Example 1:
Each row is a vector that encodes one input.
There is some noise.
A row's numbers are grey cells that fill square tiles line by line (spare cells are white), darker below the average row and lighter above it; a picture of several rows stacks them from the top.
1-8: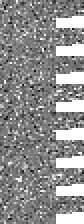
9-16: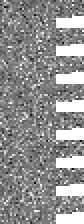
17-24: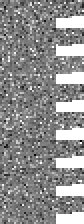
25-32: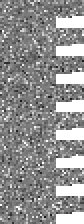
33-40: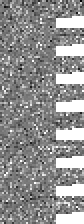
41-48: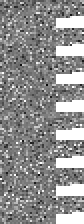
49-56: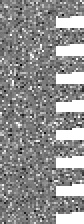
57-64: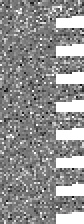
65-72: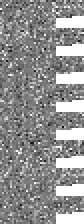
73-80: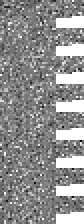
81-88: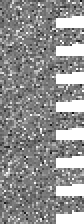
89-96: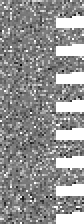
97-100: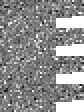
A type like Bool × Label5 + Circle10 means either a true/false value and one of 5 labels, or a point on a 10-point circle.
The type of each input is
Bool × Bool × Bool × Bool × Line6.
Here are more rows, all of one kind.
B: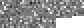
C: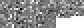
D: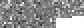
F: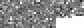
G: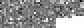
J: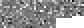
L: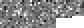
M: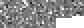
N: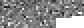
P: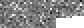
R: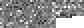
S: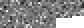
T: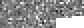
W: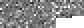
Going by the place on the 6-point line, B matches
J, M, R and W.
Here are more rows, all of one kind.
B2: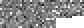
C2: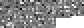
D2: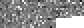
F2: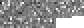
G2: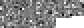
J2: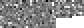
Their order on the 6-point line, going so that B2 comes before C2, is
B2, F2, J2, D2, G2, C2.
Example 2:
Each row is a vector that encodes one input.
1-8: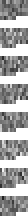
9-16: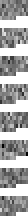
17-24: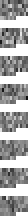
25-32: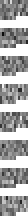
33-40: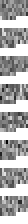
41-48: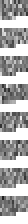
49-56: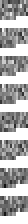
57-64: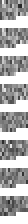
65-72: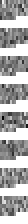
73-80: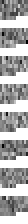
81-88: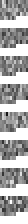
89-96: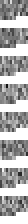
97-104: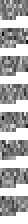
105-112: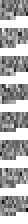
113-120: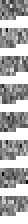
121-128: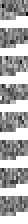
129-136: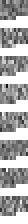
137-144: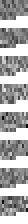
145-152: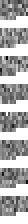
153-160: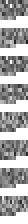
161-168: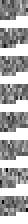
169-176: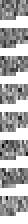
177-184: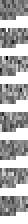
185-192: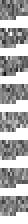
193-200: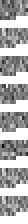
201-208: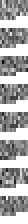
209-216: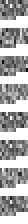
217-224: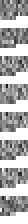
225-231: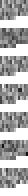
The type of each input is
(Bool × Bool × Bool + Unit) × Label10.
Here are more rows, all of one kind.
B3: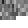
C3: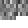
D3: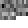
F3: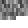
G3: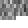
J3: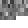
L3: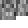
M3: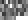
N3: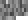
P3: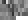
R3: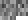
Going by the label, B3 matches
C3, F3, L3 and R3.
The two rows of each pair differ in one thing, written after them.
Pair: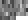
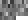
one of the three true/false values
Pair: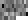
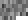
one of the three true/false values
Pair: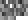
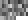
one of the three true/false values
